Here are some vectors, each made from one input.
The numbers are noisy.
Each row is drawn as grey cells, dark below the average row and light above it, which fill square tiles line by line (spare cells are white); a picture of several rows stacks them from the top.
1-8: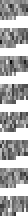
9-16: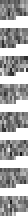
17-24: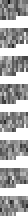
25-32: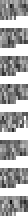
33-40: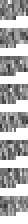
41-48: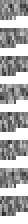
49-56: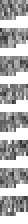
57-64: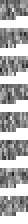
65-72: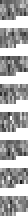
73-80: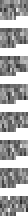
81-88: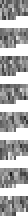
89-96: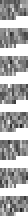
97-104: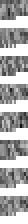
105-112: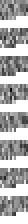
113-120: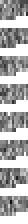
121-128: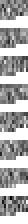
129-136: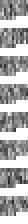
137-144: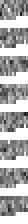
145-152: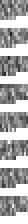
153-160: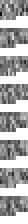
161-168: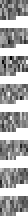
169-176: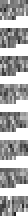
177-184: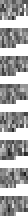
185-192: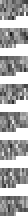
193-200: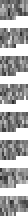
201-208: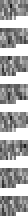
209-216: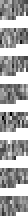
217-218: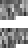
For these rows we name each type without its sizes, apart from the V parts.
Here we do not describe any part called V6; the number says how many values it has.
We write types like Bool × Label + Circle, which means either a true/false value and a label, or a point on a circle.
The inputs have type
Bool × V6 + List(Circle).
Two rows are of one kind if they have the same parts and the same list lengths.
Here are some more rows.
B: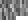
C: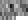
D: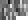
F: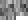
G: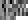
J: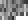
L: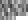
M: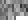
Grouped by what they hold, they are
B, D
C, F, M
G
J, L

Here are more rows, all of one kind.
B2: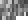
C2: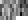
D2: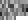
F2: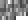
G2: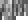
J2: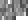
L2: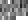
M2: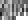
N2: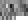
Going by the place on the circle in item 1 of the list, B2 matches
G2 and M2.
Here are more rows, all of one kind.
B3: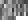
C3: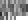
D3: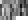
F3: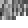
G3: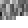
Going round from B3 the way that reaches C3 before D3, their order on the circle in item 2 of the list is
B3, F3, G3, C3, D3.
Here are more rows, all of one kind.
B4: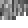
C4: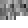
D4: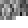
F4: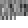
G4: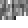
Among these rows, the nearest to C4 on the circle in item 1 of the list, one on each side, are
F4 and G4.
